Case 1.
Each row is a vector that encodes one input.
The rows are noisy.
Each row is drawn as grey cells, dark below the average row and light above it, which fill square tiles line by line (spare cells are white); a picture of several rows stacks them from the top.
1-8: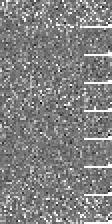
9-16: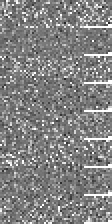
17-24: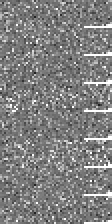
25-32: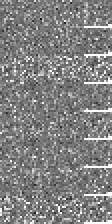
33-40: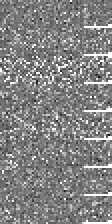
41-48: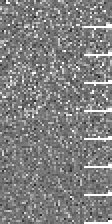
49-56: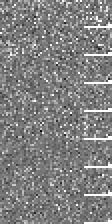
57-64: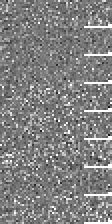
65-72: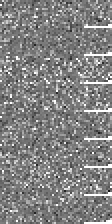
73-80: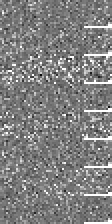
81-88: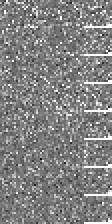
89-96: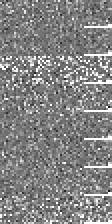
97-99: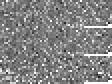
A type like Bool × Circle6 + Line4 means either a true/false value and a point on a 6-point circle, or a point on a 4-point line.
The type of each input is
Line7 + Line10.
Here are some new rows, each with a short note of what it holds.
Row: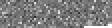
a point on a 10-point line
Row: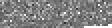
a point on a 7-point line
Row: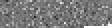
a point on a 10-point line
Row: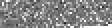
a point on a 7-point line
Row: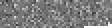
a point on a 10-point line
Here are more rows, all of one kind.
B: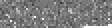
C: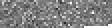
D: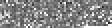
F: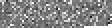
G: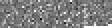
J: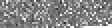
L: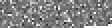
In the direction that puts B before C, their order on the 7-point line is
B, J, D, C, F, L, G.
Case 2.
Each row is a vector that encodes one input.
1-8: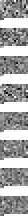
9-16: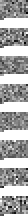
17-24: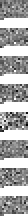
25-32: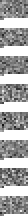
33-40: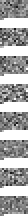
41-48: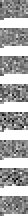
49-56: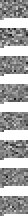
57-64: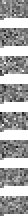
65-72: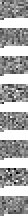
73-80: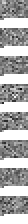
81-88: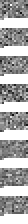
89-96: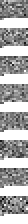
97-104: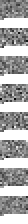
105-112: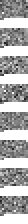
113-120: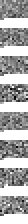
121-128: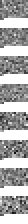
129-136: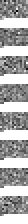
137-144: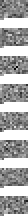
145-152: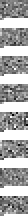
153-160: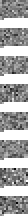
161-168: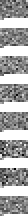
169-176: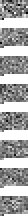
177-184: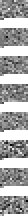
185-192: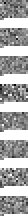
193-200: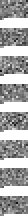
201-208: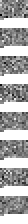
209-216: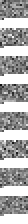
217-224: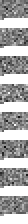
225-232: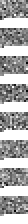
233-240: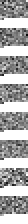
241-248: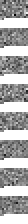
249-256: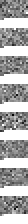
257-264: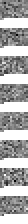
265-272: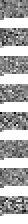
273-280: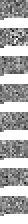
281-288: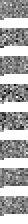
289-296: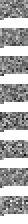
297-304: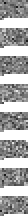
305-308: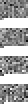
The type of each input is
Circle9 × Line16.
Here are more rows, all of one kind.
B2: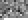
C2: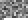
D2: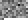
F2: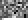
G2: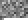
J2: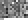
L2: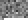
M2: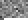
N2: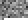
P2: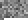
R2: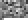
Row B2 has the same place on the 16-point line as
J2, M2 and P2.
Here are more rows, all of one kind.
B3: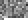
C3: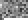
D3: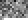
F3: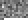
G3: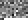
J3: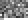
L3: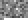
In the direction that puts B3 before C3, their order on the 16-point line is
B3, L3, C3, J3, G3, D3, F3.
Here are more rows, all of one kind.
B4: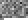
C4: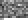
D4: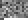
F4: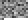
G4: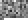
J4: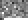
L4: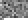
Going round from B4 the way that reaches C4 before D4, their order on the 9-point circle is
B4, C4, G4, L4, F4, D4, J4.
